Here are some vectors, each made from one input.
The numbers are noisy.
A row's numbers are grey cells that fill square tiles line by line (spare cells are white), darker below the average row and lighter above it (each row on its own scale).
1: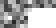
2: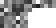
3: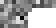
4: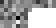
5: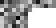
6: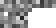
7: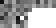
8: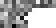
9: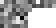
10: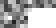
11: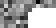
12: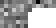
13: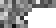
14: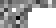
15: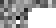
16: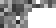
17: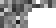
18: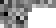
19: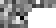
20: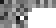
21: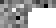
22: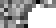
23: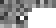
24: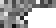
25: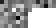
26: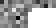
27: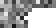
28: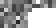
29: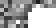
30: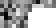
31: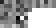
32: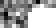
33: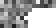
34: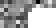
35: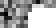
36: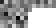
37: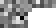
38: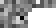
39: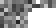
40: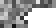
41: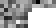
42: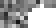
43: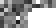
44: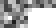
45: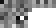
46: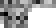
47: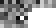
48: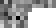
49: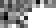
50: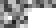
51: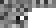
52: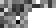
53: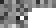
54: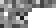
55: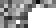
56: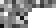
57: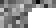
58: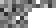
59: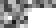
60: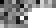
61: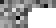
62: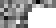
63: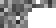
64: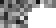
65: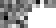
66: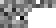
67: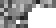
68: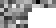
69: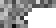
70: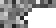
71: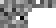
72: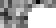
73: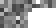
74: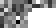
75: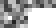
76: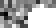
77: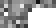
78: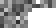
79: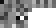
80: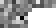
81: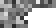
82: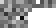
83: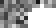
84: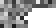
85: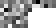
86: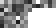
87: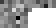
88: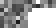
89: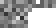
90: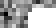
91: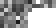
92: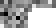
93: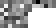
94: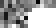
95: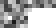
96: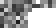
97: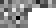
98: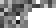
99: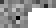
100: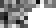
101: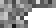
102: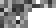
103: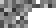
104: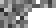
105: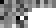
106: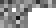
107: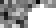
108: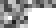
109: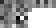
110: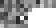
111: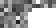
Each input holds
a list of up to two points on a 6-point line.
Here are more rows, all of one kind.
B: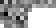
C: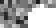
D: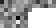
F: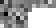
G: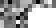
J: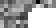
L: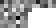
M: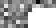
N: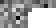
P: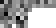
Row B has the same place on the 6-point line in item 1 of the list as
C, F and P.
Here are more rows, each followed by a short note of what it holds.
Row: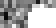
a list of two items
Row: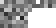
a list of one item
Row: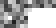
the empty list
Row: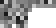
a list of two items
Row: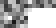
the empty list
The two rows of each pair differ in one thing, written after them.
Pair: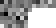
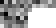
the place on the 6-point line in item 2 of the list
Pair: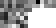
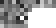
the place on the 6-point line in item 2 of the list
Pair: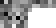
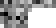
the place on the 6-point line in item 2 of the list
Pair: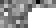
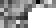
the place on the 6-point line in item 1 of the list
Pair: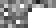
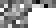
the place on the 6-point line in item 1 of the list
